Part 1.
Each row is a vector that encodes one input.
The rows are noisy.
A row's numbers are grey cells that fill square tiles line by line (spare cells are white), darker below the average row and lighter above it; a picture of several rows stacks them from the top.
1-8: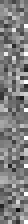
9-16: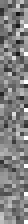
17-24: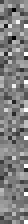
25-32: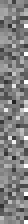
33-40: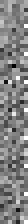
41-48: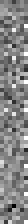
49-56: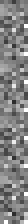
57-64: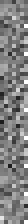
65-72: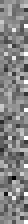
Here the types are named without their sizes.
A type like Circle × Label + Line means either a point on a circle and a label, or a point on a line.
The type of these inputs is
Label × Line.
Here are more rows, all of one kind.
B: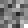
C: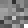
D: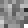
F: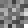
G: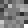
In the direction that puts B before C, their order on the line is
F, B, C, D, G.
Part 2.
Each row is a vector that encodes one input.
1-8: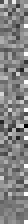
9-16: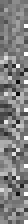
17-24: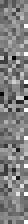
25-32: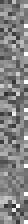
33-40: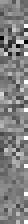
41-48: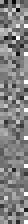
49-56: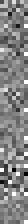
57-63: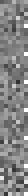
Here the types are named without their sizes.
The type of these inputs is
Bool × Tree.
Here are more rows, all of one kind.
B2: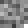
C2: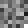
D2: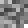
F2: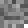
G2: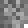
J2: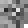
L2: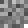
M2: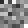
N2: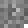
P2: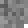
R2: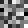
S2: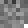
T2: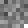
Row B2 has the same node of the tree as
C2 and S2.
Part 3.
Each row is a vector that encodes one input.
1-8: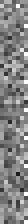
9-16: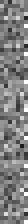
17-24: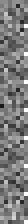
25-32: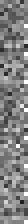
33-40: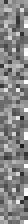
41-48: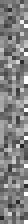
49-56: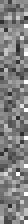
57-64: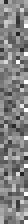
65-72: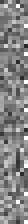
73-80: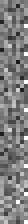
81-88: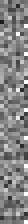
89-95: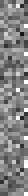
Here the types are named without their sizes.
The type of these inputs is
Label + Line.
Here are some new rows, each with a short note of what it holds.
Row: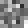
a label
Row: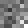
a point on a line
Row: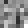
a label
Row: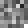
a label
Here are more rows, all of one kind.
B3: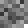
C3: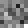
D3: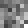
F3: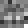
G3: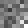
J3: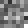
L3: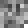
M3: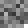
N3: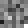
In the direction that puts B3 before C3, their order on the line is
L3, D3, G3, B3, M3, C3, N3, F3, J3.
